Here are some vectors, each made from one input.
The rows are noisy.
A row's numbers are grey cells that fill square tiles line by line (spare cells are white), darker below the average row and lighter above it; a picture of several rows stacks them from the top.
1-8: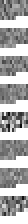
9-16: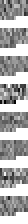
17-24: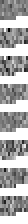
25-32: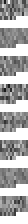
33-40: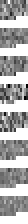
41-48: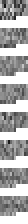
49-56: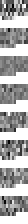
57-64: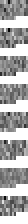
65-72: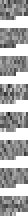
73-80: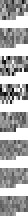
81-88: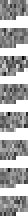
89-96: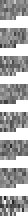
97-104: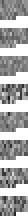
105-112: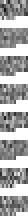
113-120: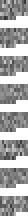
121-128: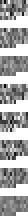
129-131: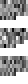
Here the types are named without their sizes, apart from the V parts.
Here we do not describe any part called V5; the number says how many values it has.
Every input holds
a list of items, each a true/false value and a value of V5.
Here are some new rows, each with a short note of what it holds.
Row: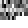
a list of two items
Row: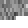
a list of two items
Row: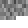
a list of one item
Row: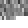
a list of two items
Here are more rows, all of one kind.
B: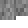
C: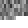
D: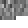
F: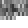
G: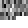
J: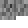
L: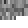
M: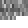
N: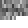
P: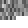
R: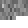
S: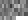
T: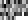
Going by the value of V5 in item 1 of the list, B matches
G, L, M and N.
